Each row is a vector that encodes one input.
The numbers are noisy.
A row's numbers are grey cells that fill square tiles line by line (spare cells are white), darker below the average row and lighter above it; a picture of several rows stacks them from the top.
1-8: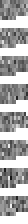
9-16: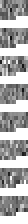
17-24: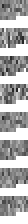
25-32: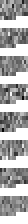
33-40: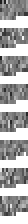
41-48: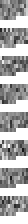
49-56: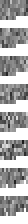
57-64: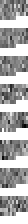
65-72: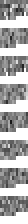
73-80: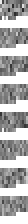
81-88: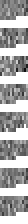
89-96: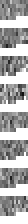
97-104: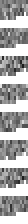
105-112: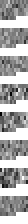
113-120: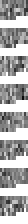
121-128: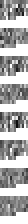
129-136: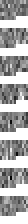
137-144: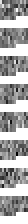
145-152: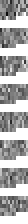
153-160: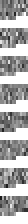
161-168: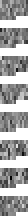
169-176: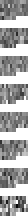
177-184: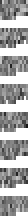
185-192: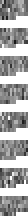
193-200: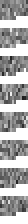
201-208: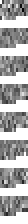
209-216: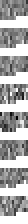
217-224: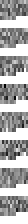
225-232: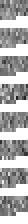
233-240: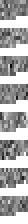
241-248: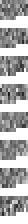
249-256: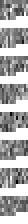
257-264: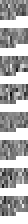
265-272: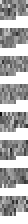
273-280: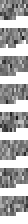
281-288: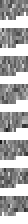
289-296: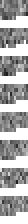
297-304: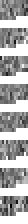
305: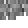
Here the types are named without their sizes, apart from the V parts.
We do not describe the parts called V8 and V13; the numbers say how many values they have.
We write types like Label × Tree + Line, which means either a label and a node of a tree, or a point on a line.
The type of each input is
Bool × Line × V8 × V13.
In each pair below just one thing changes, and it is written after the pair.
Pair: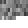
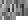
the value of V8
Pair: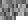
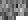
the true/false value
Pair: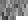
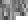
the value of V13
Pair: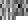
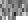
the true/false value
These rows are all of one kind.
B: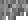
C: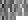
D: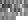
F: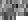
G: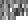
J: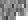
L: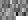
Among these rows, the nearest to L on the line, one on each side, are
B and G.
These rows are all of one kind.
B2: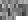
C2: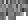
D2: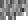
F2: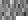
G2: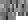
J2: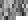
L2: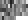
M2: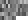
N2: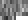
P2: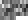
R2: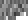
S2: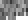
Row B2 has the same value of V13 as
G2 and P2.
